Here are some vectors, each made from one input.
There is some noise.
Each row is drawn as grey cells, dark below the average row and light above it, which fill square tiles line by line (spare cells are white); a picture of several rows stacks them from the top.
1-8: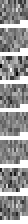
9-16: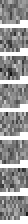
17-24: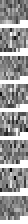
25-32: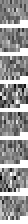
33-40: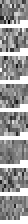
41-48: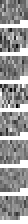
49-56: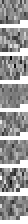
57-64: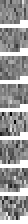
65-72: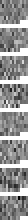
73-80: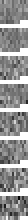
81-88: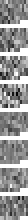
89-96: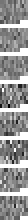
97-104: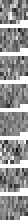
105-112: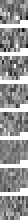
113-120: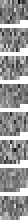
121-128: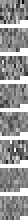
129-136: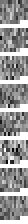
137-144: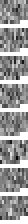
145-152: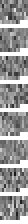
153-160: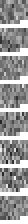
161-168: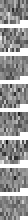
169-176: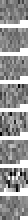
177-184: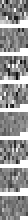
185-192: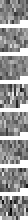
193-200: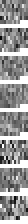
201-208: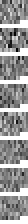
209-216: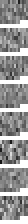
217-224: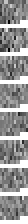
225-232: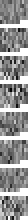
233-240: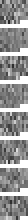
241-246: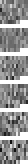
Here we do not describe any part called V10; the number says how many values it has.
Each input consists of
a point on a 6-point line, together with either a point on an 8-point line and a value of V10, or a list of up to two points on a 9-point line.
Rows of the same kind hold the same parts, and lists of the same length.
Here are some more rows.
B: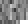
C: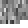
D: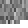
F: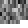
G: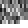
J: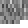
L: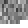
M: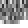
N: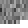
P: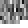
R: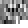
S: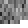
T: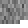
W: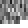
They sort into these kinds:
B, L, S, T, W
C, J, M, N, R
D
F, G, P

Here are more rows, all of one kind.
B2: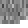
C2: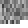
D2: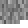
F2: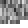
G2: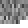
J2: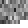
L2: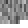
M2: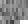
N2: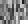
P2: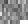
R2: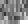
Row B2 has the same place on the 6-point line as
G2 and J2.
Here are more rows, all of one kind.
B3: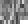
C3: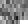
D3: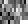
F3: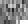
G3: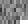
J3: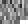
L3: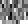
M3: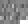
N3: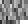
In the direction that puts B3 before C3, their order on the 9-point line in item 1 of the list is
N3, G3, M3, B3, D3, J3, L3, C3, F3.
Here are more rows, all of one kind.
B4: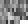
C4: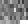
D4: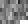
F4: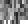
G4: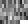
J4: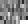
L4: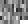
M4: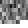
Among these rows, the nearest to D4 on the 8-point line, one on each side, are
B4 and L4.
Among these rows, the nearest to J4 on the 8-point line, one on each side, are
C4 and G4.
